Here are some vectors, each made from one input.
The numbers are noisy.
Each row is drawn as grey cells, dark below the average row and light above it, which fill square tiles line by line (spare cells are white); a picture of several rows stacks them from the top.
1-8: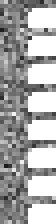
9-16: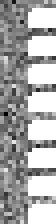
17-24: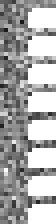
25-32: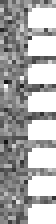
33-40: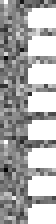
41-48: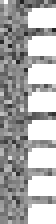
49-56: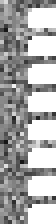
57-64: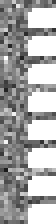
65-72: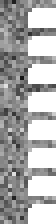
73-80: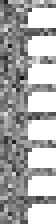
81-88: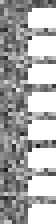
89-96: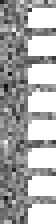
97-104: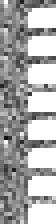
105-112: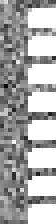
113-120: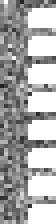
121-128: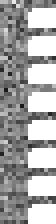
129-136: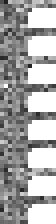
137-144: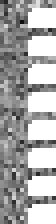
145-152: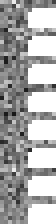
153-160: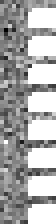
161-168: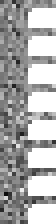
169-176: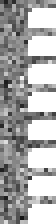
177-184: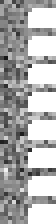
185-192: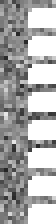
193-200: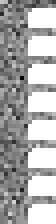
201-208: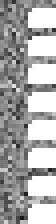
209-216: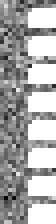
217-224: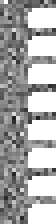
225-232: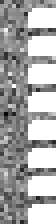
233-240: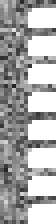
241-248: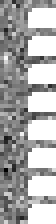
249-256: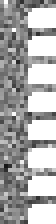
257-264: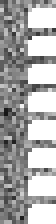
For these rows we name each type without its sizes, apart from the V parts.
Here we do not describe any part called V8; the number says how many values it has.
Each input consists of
a true/false value, together with either a point on a line, or a list of values of V8.
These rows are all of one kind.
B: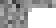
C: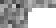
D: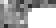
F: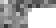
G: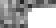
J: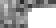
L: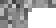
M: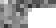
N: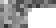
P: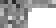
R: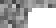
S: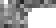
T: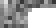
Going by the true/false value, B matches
C, L, P and R.
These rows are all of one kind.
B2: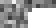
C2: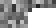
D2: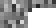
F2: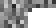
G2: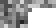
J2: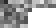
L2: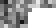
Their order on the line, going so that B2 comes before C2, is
L2, G2, B2, J2, C2, D2, F2.
